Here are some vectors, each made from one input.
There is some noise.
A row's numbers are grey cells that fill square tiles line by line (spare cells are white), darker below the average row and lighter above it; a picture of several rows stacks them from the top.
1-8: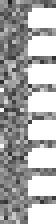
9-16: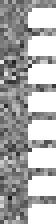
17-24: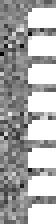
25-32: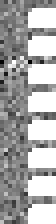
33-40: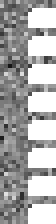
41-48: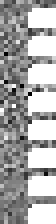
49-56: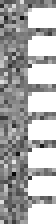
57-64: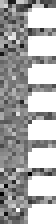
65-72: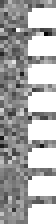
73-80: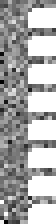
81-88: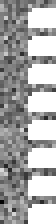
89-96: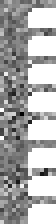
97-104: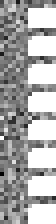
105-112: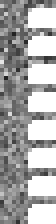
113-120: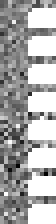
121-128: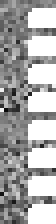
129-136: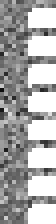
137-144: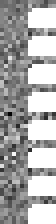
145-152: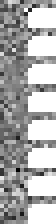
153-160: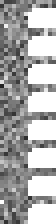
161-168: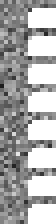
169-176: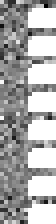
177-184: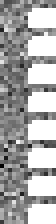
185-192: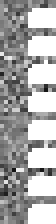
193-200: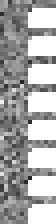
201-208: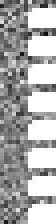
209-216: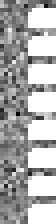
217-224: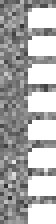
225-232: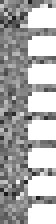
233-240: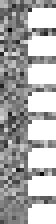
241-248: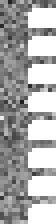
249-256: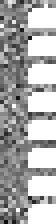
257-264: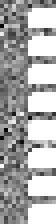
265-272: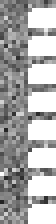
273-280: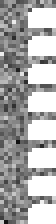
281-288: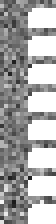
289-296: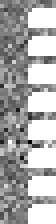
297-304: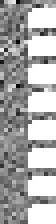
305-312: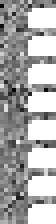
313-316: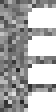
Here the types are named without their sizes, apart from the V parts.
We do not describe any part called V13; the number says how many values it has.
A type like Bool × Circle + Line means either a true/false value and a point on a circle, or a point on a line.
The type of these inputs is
(Bool × Circle × V13 + Label) × Label.
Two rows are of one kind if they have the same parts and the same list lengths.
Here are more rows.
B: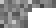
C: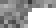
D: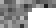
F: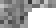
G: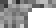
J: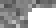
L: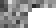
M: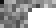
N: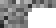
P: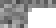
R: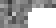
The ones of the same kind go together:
B, C, F, M, N, P, R
D, G, J, L

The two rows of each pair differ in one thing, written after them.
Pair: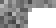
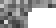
the place on the circle
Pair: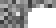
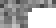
the place on the circle
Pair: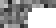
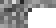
the place on the circle
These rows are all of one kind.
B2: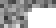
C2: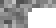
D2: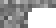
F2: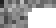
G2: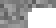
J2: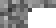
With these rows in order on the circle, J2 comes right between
D2 and G2.
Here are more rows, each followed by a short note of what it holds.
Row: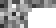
two labels
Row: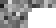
a point on a circle, a label, a true/false value and a value of V13
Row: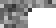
two labels
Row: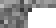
a point on a circle, a label, a true/false value and a value of V13
